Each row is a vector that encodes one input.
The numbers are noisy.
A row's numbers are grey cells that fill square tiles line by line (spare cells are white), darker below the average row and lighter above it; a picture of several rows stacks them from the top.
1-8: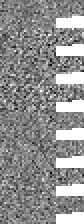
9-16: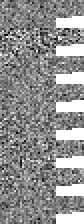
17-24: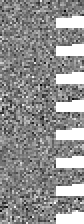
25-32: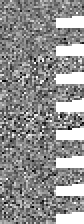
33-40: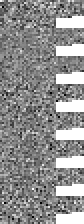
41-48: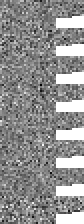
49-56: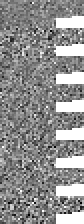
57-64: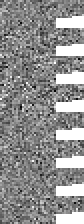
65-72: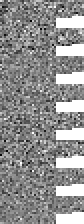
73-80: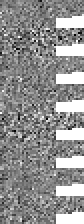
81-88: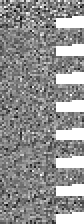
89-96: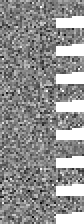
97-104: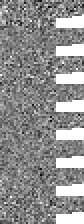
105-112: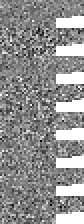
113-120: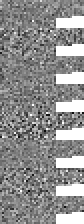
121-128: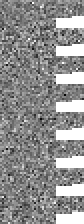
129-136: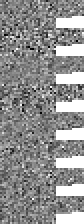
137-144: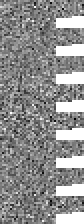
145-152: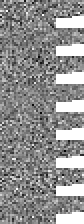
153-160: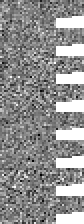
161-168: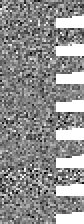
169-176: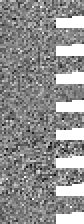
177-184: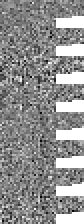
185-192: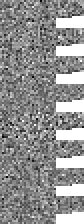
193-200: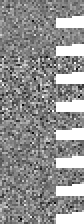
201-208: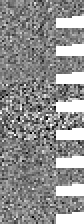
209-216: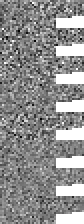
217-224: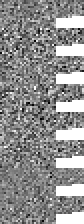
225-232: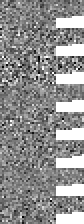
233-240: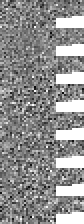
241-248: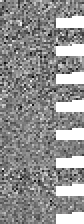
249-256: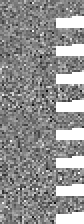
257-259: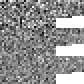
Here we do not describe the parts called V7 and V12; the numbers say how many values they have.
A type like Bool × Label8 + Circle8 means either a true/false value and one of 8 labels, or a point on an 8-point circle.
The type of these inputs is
Bool × (Tree13 + Unit) + V7 × V12.
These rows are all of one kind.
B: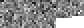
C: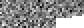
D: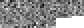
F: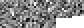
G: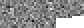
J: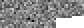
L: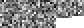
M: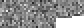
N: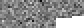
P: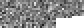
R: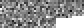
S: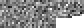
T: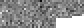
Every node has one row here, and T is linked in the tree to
C, M, P and S.
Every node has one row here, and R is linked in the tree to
C.
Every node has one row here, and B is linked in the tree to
M.
